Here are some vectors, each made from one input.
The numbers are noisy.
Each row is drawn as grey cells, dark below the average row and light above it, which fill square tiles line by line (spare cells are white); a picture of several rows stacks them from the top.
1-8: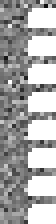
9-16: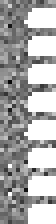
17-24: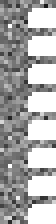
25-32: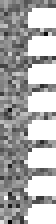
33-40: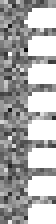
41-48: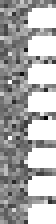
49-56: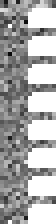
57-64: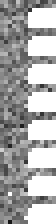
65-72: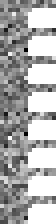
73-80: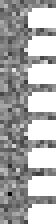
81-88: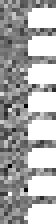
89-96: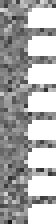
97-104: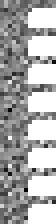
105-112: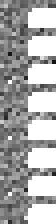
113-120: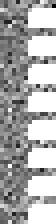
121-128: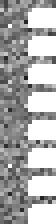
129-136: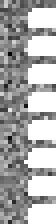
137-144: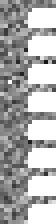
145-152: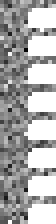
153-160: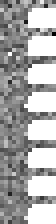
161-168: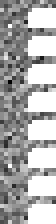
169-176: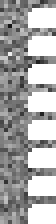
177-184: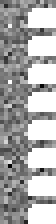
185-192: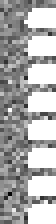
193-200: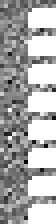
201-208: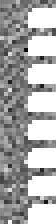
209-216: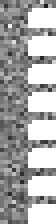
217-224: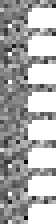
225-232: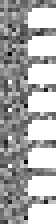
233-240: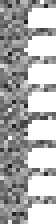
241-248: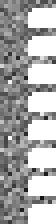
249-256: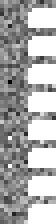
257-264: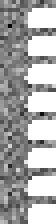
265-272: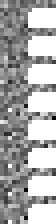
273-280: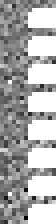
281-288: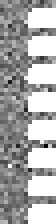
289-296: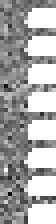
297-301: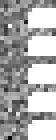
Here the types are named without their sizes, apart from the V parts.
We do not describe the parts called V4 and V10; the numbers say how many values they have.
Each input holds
either a label, a value of V4 and a value of V10, or a point on each of three lines.
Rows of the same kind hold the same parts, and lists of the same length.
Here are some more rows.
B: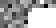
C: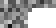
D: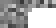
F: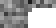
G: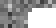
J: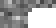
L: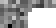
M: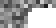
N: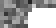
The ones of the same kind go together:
B, M
C, D, F, G, J, L, N

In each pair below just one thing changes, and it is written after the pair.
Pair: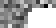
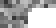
the value of V4
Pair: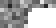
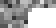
the value of V10
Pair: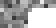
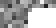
the label
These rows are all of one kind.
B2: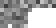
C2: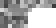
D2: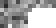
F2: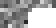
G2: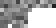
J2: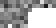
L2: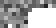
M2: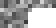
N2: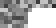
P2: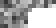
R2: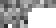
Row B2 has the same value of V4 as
D2 and G2.
